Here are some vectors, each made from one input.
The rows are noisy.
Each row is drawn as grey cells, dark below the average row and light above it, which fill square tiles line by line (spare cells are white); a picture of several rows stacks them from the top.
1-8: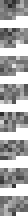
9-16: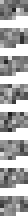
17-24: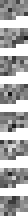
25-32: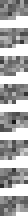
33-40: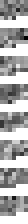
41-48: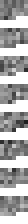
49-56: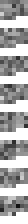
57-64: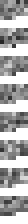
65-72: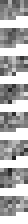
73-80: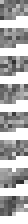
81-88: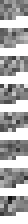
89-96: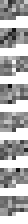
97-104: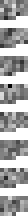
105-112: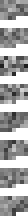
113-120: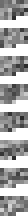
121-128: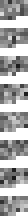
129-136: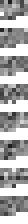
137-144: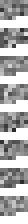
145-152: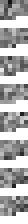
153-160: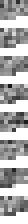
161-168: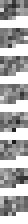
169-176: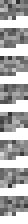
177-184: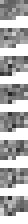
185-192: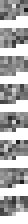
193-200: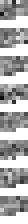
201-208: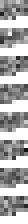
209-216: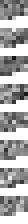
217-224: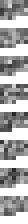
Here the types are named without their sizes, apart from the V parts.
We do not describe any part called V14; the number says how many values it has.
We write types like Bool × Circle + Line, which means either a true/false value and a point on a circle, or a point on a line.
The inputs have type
(Bool × Bool × Bool + Unit) × Tree × V14.
